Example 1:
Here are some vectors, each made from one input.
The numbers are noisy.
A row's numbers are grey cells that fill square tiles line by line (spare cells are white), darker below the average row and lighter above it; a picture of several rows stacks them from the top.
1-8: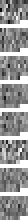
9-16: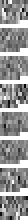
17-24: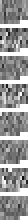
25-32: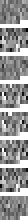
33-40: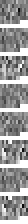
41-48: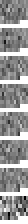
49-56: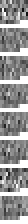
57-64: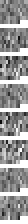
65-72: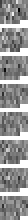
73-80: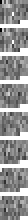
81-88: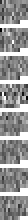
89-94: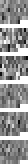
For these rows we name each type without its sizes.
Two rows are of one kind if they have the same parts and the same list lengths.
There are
4 kinds of row.
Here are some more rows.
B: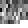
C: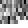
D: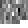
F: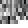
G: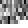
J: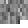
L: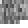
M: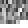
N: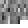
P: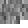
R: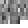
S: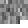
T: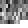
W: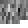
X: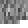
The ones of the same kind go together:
B, M, T
C, F, G
D, L, W, X
J, N, P, R, S

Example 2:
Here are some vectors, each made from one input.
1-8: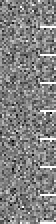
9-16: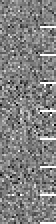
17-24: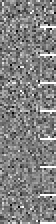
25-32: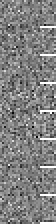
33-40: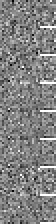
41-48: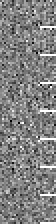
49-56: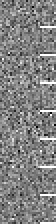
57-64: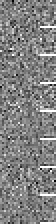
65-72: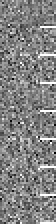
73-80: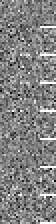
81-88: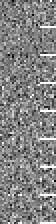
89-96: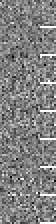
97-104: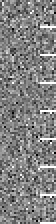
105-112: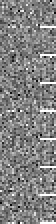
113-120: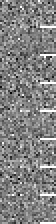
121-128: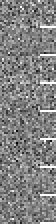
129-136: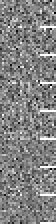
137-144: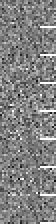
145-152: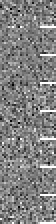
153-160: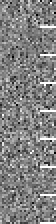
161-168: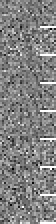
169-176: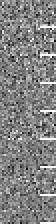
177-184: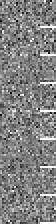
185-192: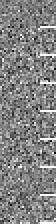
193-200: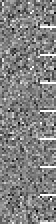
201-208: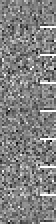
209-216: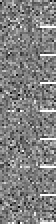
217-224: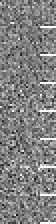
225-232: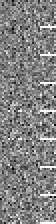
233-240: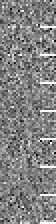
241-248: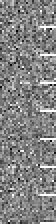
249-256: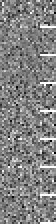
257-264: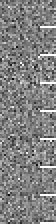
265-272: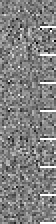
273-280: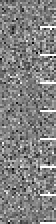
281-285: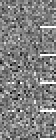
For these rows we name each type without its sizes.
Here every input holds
either a point on a circle and a true/false value, or a label.
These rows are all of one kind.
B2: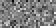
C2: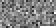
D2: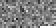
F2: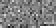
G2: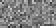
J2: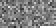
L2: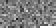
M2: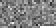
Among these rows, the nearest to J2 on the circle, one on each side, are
D2 and M2.
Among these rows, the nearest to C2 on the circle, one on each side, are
F2 and G2.
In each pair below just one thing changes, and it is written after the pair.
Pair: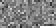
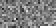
the place on the circle
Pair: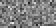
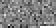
the place on the circle
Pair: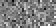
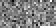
the place on the circle
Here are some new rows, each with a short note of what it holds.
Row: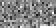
a label
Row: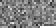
a point on a circle and a true/false value
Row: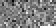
a point on a circle and a true/false value
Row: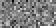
a point on a circle and a true/false value
